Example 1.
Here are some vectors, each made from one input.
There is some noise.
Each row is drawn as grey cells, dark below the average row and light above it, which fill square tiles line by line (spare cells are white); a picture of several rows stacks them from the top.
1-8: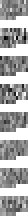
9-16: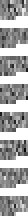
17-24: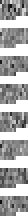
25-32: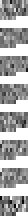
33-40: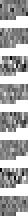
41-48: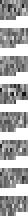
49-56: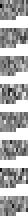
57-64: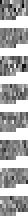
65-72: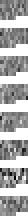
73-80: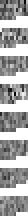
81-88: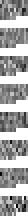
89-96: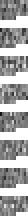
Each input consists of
a point on an 11-point line, together with either a fixed value, or three true/false values.
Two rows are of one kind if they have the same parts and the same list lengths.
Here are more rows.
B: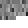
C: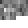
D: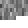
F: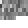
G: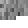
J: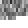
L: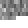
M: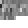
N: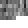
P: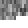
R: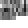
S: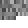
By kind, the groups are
B, D, F, G, M
C, J, L, N, P, R, S

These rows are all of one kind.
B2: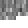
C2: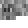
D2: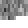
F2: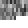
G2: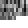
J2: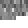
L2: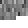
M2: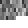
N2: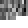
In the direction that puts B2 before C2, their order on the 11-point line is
M2, G2, F2, B2, N2, J2, L2, C2, D2.
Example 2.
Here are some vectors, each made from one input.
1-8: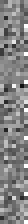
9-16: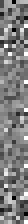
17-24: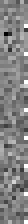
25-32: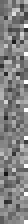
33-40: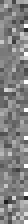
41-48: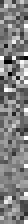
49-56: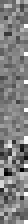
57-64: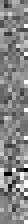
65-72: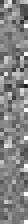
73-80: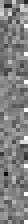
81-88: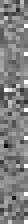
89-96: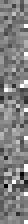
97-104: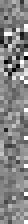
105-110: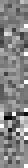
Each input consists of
one of 10 labels and a point on an 8-point line.
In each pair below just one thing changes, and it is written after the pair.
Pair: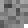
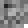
the label
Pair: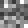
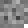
the label
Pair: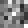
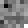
the label
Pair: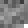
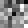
the place on the 8-point line
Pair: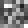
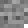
the label
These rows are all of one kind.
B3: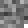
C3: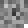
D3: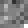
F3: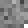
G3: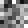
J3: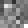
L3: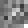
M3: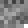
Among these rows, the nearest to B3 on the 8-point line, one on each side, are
D3 and M3.
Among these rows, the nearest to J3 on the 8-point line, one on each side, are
C3 and F3.
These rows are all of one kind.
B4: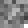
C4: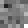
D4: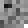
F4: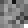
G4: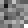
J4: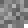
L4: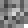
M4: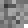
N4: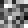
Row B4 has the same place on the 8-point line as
D4 and F4.
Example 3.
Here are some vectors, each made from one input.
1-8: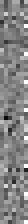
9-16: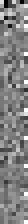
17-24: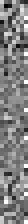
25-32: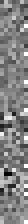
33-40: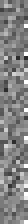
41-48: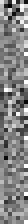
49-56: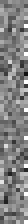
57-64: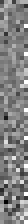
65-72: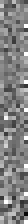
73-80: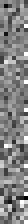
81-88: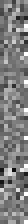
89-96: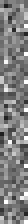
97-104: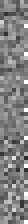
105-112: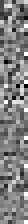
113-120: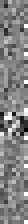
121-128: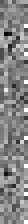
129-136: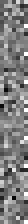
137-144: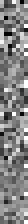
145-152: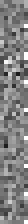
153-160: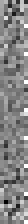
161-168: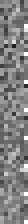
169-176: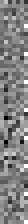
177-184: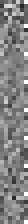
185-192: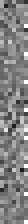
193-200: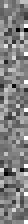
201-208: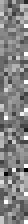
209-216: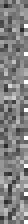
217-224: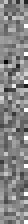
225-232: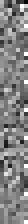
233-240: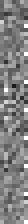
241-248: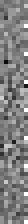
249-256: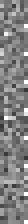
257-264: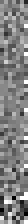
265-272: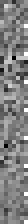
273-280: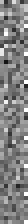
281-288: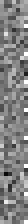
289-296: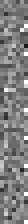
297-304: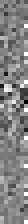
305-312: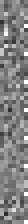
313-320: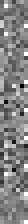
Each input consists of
one of 10 labels and a point on a 12-point line.
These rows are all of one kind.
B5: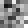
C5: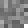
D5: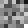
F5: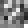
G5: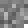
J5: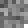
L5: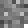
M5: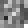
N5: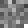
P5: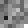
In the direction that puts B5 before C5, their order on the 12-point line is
L5, N5, G5, J5, B5, P5, M5, C5, F5, D5.
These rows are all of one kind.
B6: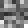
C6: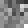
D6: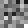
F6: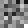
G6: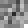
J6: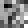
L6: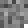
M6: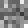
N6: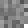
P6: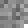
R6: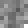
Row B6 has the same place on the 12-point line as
C6, M6 and N6.
